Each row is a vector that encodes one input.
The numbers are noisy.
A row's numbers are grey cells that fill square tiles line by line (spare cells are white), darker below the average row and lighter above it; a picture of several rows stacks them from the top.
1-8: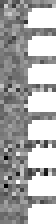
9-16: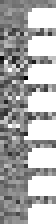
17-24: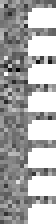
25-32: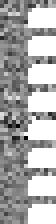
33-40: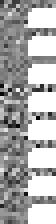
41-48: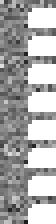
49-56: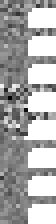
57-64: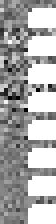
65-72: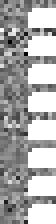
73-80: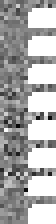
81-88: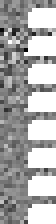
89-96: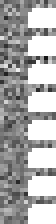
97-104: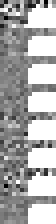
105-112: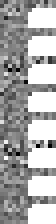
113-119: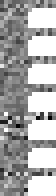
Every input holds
a point on a 6-point line, together with either a fixed value, or two labels (each one of 12).
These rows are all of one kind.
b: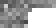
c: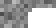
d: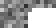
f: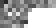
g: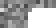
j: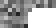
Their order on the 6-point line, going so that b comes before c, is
j, b, f, c, d, g.
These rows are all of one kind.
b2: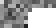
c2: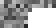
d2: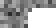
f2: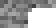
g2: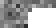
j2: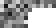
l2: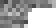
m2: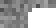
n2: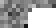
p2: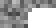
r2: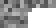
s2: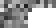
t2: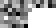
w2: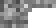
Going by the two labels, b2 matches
d2, f2, l2 and r2.
